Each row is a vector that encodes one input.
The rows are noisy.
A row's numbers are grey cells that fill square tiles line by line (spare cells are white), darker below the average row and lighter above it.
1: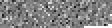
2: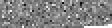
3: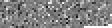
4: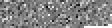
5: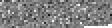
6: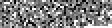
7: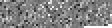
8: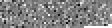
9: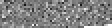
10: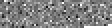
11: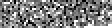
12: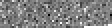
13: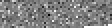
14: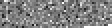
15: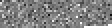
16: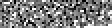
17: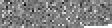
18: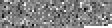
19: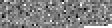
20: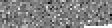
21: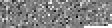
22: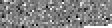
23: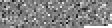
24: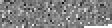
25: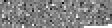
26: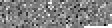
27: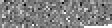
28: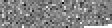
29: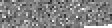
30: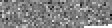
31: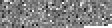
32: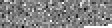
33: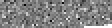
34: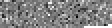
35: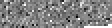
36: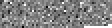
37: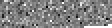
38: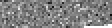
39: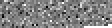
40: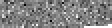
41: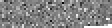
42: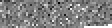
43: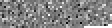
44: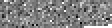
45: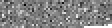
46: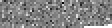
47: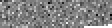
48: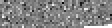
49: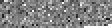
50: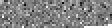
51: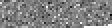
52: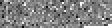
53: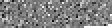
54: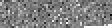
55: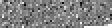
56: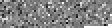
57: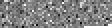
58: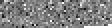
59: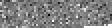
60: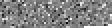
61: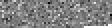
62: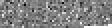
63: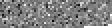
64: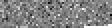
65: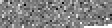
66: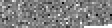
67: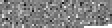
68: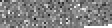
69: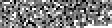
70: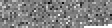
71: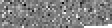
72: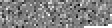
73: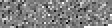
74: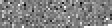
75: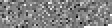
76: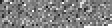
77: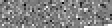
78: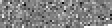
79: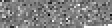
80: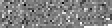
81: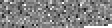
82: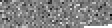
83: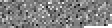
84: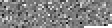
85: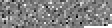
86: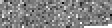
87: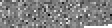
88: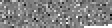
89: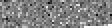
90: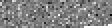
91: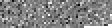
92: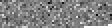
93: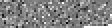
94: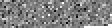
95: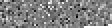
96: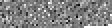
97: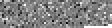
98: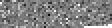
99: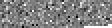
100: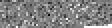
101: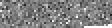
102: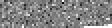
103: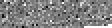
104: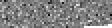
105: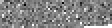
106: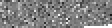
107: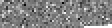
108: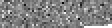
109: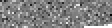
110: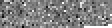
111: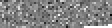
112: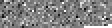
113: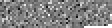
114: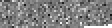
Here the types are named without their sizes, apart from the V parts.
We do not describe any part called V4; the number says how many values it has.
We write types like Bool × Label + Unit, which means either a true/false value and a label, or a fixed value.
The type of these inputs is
List(Bool × V4).
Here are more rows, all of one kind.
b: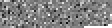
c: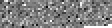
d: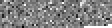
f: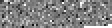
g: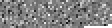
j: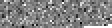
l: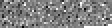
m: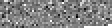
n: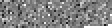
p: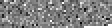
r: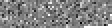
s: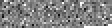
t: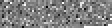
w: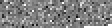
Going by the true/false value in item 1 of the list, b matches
g, n and r.
